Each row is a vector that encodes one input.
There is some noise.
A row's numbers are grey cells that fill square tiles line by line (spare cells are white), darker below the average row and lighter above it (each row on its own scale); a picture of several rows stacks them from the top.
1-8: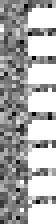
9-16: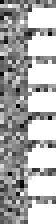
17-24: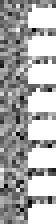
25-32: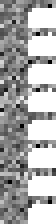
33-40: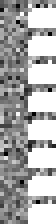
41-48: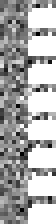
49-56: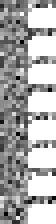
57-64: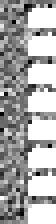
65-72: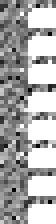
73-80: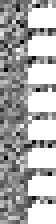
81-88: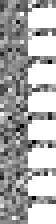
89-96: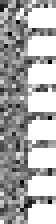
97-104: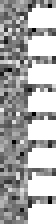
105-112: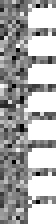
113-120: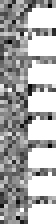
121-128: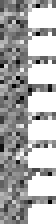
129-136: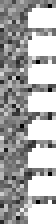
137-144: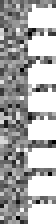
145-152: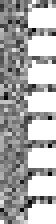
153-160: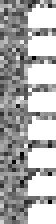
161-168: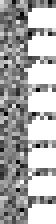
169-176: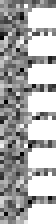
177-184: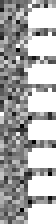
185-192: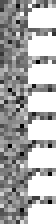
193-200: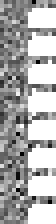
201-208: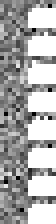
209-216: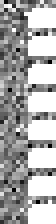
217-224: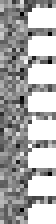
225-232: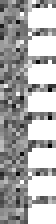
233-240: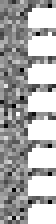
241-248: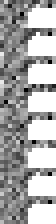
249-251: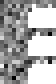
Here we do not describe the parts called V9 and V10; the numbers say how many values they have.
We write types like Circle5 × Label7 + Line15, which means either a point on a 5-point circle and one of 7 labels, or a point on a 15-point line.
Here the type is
(Bool × Bool × Bool + Unit) × V10 + Line4 + Line6 × V9.
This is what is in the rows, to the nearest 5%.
About 10% of them hold a point on a 4-point line. About 30% of them hold a point on a 6-point line and a value of V9. The rest hold a value of V10, together with either a fixed value, or three true/false values.
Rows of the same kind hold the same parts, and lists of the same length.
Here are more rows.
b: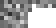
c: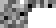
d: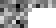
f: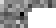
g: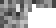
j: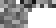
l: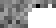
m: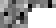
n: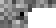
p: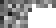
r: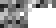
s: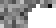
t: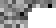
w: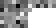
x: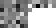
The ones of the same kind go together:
b, g, p
c, f, m, n, s, t
d, l, r, w, x
j

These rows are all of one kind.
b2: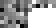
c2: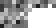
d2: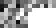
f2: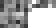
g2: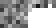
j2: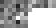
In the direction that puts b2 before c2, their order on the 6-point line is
b2, f2, g2, j2, c2, d2.
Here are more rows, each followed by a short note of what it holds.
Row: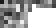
a point on a 4-point line
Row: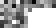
a value of V10
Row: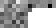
three true/false values and a value of V10
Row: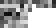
a point on a 4-point line
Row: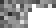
a point on a 4-point line
